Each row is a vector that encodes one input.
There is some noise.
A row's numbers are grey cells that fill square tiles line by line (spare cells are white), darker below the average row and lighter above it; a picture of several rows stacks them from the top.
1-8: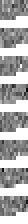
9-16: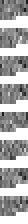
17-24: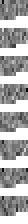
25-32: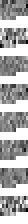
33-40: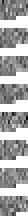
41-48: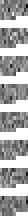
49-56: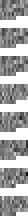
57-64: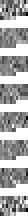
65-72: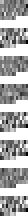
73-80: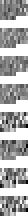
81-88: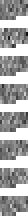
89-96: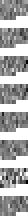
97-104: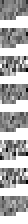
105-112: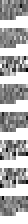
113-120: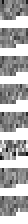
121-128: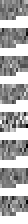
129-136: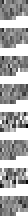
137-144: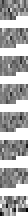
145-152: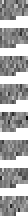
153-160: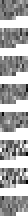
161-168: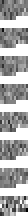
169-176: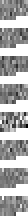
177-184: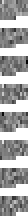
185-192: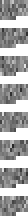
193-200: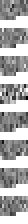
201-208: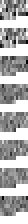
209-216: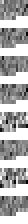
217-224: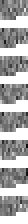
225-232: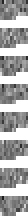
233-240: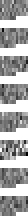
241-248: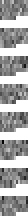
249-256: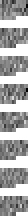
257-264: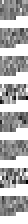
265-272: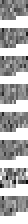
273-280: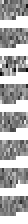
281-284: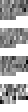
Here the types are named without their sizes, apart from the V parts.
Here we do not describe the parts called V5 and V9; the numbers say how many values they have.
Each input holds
a true/false value, together with either a fixed value, or a label, a value of V5 and a value of V9.
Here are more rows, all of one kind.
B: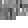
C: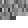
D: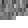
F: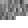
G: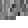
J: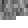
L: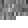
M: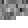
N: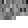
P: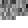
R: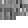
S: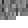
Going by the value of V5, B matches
D, F, N and S.
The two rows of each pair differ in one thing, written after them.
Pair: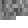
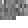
the true/false value
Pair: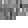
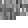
the value of V5
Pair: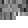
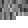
the value of V5
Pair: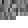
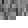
the label
